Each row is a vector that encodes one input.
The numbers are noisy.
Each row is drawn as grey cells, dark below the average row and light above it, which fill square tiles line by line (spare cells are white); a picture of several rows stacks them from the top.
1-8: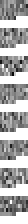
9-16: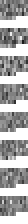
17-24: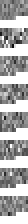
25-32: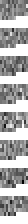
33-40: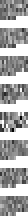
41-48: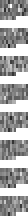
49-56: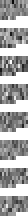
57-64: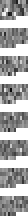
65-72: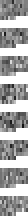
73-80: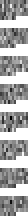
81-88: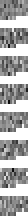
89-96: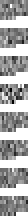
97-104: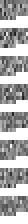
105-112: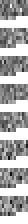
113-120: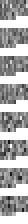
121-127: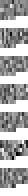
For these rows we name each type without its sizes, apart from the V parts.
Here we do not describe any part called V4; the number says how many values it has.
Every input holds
a list of items, each a true/false value and a value of V4.
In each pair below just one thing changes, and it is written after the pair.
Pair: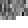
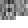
the true/false value in item 1 of the list
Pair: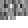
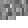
the value of V4 in item 2 of the list
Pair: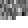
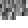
the value of V4 in item 2 of the list
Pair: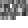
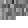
the true/false value in item 1 of the list
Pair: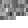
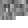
the value of V4 in item 2 of the list
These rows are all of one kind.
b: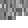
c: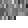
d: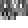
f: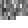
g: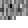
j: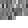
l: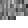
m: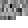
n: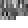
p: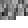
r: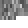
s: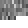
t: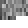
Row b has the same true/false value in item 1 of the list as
g, j and m.
